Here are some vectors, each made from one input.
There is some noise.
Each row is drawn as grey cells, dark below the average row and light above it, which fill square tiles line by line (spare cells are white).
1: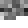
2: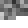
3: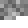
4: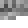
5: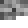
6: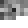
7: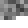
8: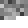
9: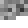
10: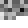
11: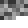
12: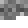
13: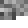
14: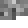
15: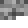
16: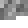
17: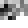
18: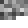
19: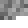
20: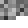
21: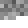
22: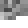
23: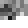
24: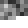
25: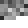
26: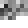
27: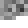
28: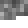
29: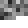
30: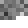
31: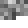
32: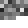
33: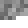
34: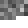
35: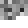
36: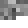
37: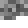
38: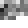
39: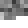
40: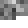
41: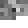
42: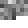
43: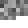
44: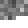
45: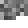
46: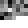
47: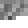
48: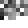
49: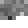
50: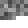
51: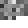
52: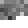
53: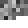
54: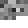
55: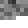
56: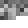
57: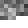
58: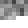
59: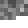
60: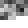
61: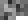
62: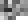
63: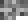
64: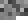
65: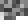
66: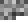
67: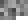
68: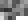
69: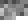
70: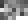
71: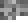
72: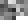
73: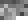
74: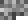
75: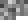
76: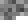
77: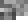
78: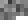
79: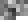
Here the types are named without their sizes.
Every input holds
either a point on a line, or three true/false values.
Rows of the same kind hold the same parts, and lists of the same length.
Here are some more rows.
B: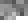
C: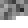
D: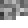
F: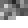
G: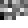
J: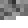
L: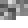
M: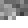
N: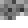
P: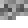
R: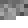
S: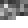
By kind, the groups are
B, C, F, J, M, N, P, R, S
D, G, L

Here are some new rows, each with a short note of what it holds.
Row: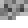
three true/false values
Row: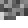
three true/false values
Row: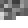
three true/false values
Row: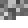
a point on a line
